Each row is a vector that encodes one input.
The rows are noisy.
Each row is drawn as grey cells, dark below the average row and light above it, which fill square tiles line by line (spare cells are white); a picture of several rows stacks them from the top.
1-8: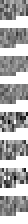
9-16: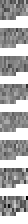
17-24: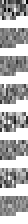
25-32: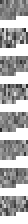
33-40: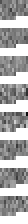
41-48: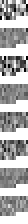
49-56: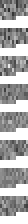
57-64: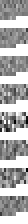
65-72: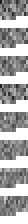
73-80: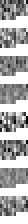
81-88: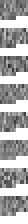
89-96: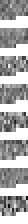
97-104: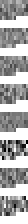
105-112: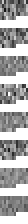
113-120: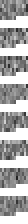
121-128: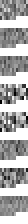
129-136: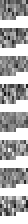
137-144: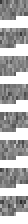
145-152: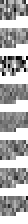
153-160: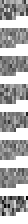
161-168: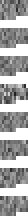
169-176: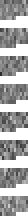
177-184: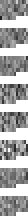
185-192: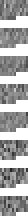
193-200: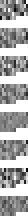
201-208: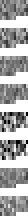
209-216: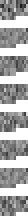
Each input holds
either a point on a 6-point line, or three true/false values, or a list of up to two points on a 7-point line.
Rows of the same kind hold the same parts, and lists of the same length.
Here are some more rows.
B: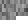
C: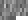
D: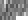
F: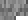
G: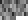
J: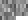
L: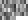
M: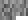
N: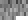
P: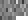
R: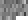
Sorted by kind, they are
B, F
C, G, M
D
J, L, N, R
P

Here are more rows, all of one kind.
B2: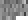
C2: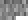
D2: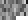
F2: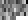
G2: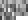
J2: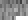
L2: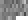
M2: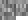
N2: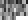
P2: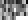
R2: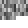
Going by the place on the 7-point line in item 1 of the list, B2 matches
C2, L2 and M2.
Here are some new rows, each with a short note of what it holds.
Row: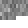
a list of two items
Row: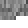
a list of one item
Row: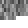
a point on a 6-point line
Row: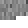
a list of two items
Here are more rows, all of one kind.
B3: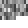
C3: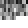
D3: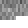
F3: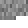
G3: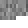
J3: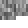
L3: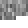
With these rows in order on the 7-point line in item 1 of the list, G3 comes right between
J3 and L3.
